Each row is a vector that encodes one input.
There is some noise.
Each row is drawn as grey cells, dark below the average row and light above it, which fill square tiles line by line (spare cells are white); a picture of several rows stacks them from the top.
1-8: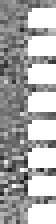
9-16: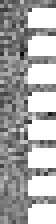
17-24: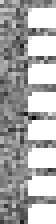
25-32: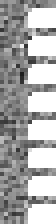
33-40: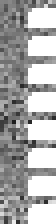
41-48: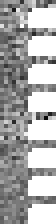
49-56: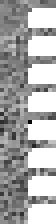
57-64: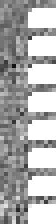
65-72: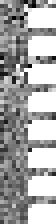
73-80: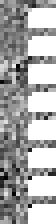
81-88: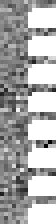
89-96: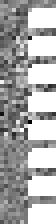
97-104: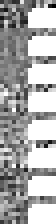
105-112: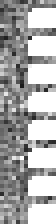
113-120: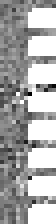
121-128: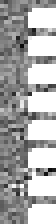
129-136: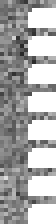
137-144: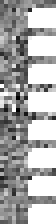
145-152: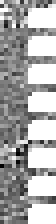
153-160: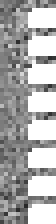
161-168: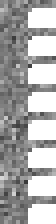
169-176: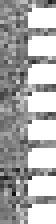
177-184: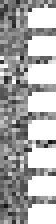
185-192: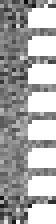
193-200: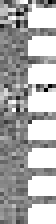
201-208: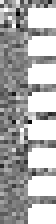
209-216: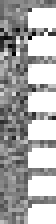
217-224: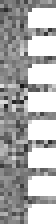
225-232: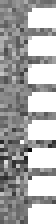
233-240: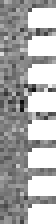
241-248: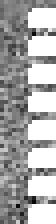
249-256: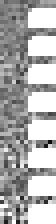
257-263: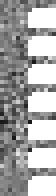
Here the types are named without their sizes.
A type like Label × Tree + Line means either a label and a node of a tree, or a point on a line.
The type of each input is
(Circle + Tree) × Tree × Tree.
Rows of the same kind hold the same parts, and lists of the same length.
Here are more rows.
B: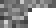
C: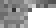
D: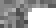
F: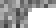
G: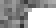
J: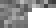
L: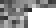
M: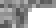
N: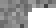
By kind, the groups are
B, C, D, M
F, G, J, L, N

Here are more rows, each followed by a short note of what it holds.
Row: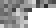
a node of each of three trees
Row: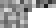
a node of each of three trees
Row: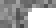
a node of each of three trees
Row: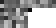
a node of each of three trees
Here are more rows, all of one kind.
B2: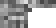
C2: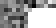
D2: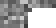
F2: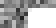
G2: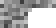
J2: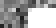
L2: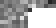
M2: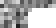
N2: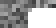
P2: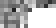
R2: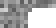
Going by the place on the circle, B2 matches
D2, G2 and R2.
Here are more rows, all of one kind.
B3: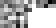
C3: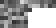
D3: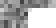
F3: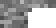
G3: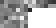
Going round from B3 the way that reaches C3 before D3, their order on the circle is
B3, F3, C3, D3, G3.
